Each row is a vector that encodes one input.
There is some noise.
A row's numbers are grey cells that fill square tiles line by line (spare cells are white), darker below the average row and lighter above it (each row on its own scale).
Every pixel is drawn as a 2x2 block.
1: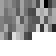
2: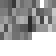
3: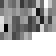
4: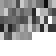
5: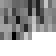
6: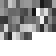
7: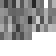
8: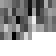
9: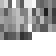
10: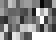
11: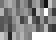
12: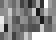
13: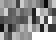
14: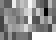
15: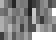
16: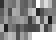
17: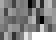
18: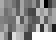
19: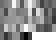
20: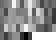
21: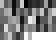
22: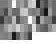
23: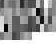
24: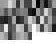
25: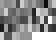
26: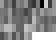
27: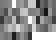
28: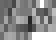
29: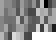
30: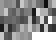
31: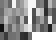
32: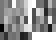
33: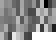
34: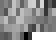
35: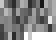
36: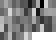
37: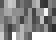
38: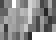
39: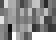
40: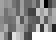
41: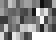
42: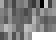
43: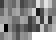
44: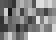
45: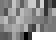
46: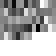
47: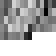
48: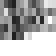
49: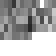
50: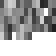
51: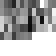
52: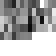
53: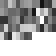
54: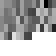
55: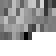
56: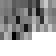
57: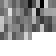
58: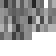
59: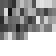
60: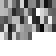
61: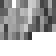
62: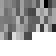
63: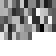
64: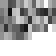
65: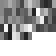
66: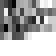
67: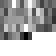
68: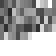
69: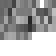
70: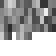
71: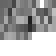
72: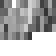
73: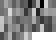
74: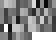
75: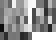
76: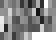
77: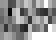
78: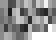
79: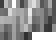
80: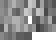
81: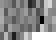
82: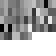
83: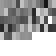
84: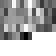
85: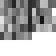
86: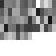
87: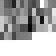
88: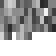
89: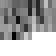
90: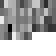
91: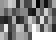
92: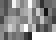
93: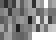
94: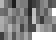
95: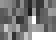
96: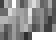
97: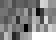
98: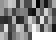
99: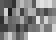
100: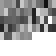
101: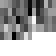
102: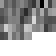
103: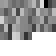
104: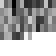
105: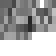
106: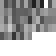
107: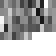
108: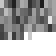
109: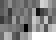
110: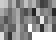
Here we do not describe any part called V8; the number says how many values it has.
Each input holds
a value of V8, together with either a point on a 4-point line, or a point on a 6-point line.
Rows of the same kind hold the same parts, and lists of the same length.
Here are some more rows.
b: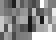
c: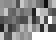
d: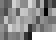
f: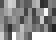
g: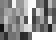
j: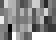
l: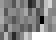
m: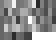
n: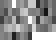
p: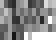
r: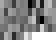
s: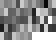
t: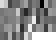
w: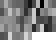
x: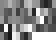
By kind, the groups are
b, l, p, r, t, w
c, d, f, g, j, m, n, s, x

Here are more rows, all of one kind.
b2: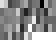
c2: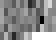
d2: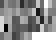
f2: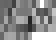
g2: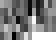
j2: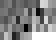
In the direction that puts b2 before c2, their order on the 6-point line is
b2, g2, c2, d2, j2, f2.
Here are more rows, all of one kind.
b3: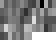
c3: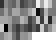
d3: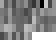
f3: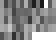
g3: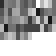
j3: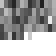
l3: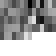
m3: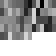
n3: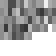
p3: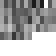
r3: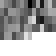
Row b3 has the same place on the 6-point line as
l3, m3 and r3.
